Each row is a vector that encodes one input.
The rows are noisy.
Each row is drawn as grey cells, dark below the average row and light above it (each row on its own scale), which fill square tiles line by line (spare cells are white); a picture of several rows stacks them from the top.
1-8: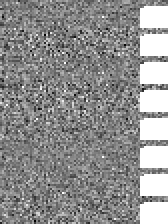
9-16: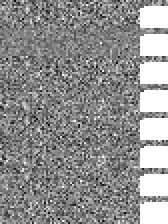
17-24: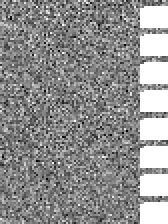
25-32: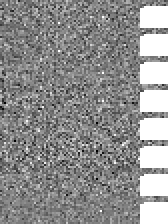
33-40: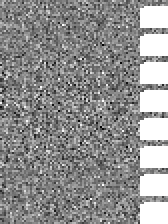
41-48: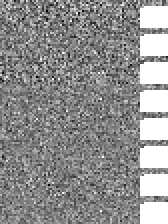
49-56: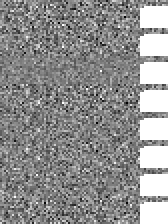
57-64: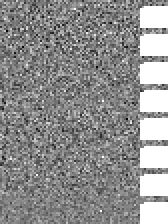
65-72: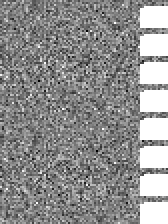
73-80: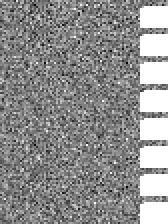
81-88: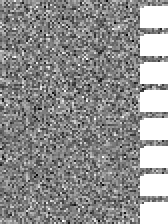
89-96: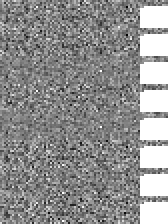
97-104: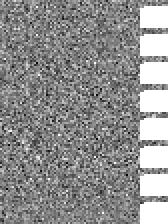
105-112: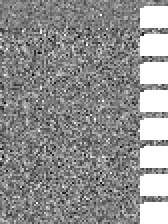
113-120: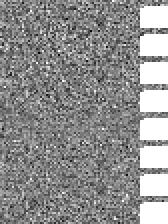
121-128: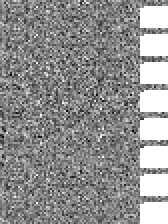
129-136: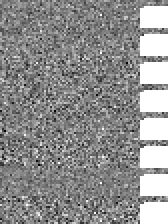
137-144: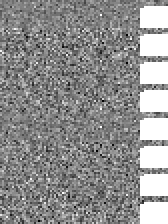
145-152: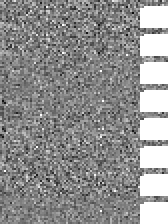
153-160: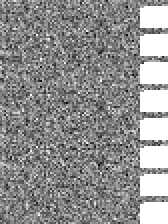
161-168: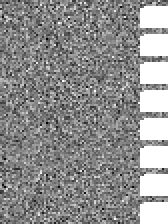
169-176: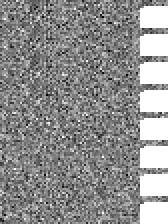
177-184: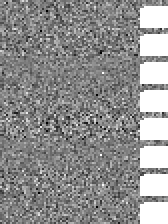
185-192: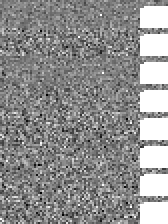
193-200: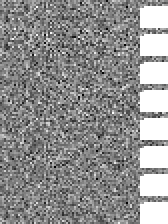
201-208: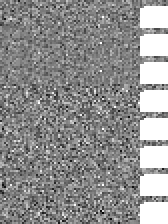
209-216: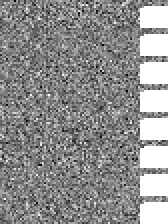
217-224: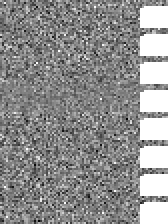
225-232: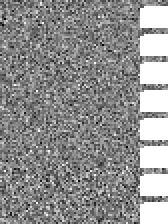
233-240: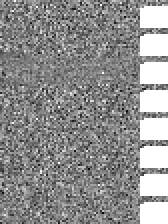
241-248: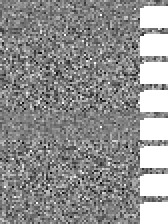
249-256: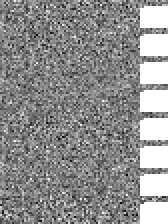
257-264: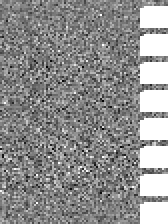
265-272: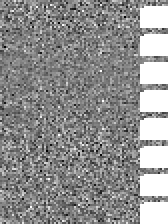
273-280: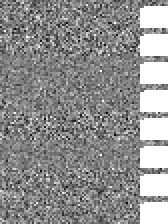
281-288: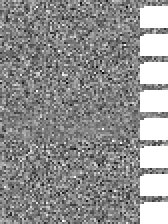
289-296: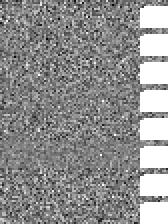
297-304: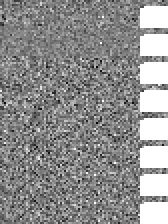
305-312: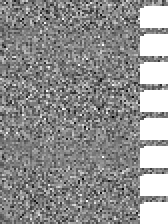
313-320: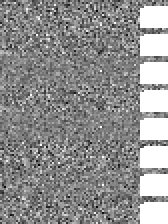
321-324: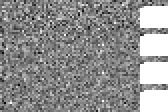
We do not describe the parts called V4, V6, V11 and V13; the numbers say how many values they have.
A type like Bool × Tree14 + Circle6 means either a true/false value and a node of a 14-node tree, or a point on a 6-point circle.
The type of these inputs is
(Bool × Line5 + V6) × Line5 × Line5 + (Line8 + V13) × V11 + V4.
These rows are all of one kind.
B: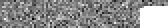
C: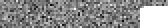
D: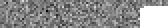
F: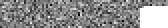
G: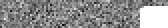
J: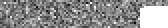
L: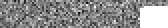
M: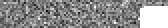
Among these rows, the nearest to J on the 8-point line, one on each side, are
C and F.
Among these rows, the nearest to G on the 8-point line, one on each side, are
C and L.
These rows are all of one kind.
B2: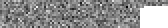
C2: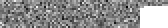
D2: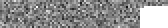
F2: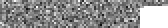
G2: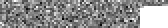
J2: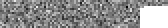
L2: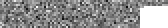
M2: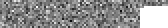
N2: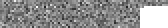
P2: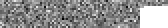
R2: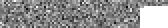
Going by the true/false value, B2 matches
D2 and J2.
